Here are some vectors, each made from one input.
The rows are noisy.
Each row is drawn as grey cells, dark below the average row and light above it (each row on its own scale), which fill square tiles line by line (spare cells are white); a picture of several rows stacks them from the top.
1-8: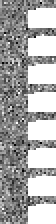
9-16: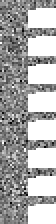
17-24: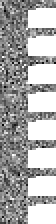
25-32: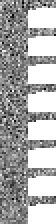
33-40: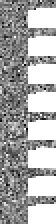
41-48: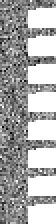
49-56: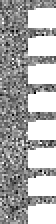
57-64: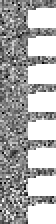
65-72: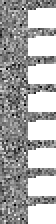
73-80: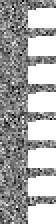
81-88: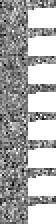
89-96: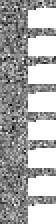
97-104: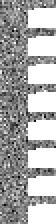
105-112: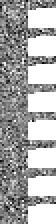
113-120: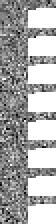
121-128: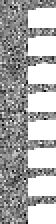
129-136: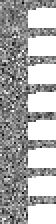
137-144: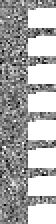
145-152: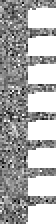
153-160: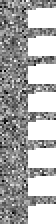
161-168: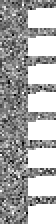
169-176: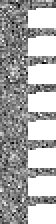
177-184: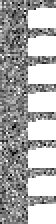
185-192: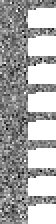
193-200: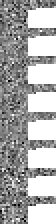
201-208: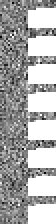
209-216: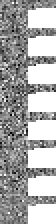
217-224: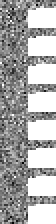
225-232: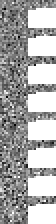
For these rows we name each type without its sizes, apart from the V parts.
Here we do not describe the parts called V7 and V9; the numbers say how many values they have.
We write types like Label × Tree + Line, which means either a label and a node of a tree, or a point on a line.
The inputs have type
(Circle × Label + V7) × (Tree + V9).
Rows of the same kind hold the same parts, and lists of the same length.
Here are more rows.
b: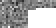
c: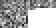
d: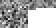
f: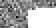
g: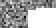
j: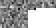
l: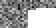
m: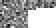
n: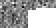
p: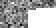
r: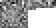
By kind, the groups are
b, j, l
c, d, n
f, g, p
m, r

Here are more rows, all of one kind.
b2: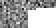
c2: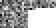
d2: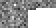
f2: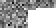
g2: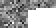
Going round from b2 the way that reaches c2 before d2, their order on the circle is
b2, c2, d2, f2, g2.
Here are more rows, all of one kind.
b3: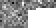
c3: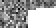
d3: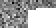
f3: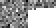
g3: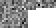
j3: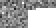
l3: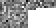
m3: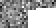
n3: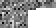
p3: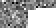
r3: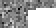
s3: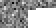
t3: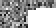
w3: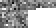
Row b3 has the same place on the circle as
c3, g3 and s3.
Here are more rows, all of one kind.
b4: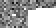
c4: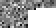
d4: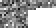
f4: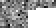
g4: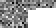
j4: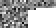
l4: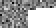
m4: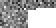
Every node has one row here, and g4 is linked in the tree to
b4 and f4.
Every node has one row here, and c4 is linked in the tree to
j4.
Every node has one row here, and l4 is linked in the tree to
b4.
